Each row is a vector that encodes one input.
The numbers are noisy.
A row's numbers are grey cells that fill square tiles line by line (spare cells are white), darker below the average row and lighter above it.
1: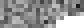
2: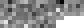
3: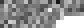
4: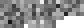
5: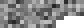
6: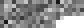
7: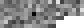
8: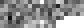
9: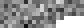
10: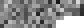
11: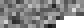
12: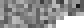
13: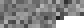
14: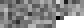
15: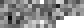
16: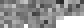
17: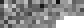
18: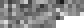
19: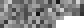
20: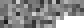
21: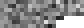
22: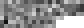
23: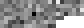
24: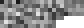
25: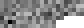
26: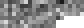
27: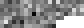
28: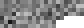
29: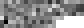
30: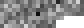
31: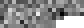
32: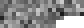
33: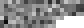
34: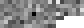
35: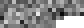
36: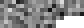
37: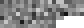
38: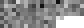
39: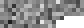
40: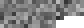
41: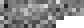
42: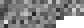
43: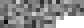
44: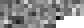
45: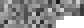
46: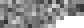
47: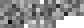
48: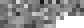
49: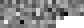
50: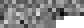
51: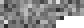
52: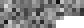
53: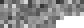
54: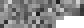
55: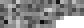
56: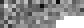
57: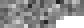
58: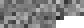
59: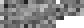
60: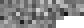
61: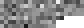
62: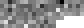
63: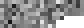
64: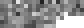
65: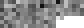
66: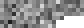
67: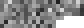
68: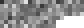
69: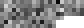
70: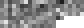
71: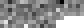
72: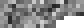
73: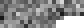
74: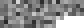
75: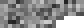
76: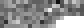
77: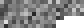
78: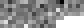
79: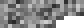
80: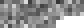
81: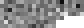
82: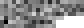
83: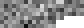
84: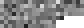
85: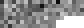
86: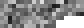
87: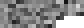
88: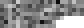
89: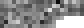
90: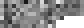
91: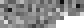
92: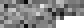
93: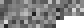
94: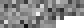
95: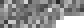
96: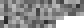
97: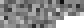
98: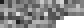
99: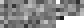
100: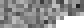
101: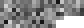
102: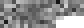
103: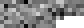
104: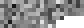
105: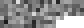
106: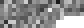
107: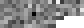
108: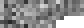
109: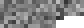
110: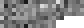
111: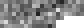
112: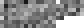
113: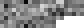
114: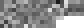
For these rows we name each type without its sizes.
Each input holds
a point on a line, together with either a point on a line, or a node of a tree.
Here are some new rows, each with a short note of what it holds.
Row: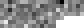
a point on each of two lines
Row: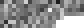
a point on each of two lines
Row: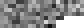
a point on a line and a node of a tree
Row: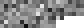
a point on a line and a node of a tree
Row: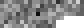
a point on each of two lines
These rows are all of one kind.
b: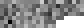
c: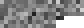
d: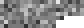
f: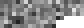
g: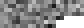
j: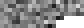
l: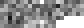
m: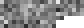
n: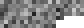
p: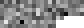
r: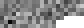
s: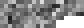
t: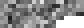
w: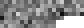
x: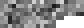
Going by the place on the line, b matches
c, n, r and w.
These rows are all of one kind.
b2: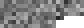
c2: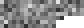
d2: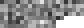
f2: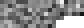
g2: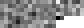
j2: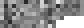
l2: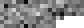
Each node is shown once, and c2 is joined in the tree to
g2.
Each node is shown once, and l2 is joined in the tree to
f2.
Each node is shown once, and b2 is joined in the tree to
d2, f2 and g2.
